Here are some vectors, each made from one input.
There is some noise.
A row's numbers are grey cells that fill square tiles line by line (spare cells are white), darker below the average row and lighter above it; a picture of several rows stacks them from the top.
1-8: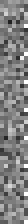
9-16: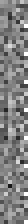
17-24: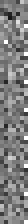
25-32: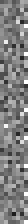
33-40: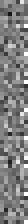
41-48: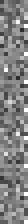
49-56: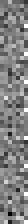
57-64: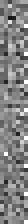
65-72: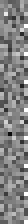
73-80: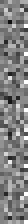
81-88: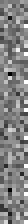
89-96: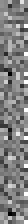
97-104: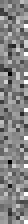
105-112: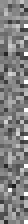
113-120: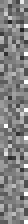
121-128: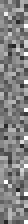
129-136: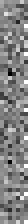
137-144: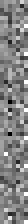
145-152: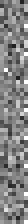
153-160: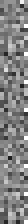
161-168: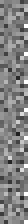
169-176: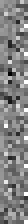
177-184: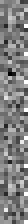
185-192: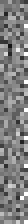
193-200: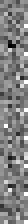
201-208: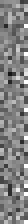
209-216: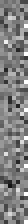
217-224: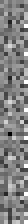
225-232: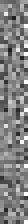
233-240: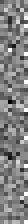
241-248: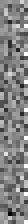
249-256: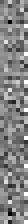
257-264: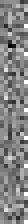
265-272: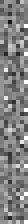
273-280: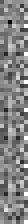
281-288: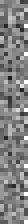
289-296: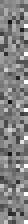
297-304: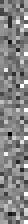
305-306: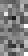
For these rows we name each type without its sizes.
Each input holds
either a point on a circle and three true/false values, or a node of a tree.
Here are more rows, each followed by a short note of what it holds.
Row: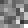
a point on a circle and three true/false values
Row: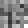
a point on a circle and three true/false values
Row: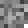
a node of a tree
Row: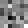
a point on a circle and three true/false values
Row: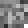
a node of a tree
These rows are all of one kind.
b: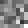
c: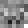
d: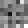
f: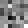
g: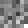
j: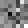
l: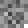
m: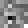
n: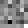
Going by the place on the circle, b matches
c and n.
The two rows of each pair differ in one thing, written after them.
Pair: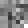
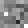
the place on the circle
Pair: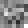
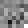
the place on the circle
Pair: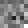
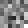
one of the three true/false values
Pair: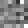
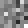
one of the three true/false values
